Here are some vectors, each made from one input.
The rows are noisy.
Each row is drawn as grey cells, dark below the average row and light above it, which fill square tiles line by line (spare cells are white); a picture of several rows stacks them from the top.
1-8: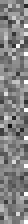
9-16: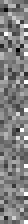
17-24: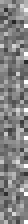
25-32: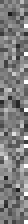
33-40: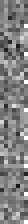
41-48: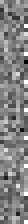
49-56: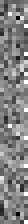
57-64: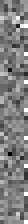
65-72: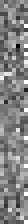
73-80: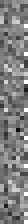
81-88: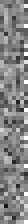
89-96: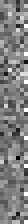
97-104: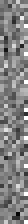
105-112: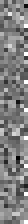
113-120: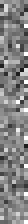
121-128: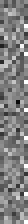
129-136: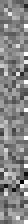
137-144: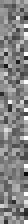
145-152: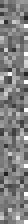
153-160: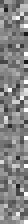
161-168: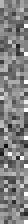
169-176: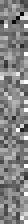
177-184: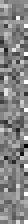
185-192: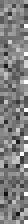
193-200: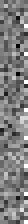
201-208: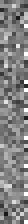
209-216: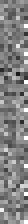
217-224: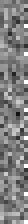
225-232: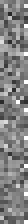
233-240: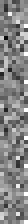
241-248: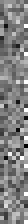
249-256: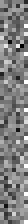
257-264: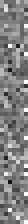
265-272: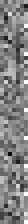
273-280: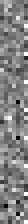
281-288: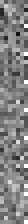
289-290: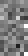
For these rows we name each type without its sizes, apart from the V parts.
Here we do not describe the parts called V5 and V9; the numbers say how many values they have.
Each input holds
four true/false values and a value of V9, together with either a point on each of two lines, or a value of V5.
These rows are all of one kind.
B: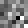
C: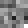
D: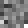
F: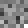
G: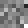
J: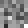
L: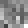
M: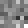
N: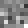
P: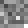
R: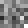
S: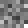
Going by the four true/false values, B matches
J and M.
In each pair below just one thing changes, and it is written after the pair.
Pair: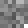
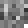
the value of V9
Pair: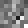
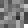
the place on one of the two lines
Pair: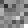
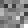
the value of V9
